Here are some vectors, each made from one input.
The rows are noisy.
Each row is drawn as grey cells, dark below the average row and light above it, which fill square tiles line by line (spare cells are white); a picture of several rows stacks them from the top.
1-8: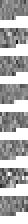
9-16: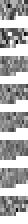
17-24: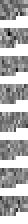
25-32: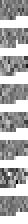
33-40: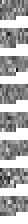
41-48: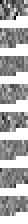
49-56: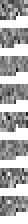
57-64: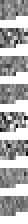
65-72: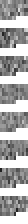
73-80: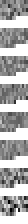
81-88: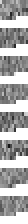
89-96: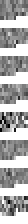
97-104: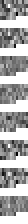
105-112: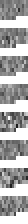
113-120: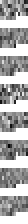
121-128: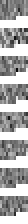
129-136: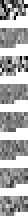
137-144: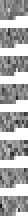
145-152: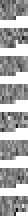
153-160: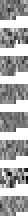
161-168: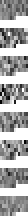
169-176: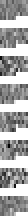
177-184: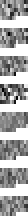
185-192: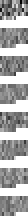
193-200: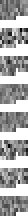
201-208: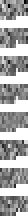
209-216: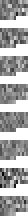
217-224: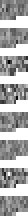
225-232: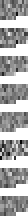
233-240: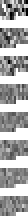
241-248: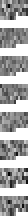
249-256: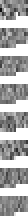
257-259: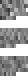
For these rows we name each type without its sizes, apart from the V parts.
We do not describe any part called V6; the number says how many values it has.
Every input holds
either a fixed value, or a label, a node of a tree and a value of V6.
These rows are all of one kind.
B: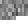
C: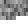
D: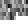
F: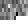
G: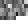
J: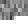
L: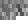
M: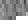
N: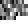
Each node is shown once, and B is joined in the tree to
F and N.
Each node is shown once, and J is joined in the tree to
D.
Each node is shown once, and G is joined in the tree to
C and F.
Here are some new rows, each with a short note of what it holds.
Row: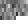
a label, a node of a tree and a value of V6
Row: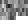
a label, a node of a tree and a value of V6
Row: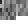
a label, a node of a tree and a value of V6
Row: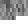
a label, a node of a tree and a value of V6
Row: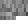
a label, a node of a tree and a value of V6
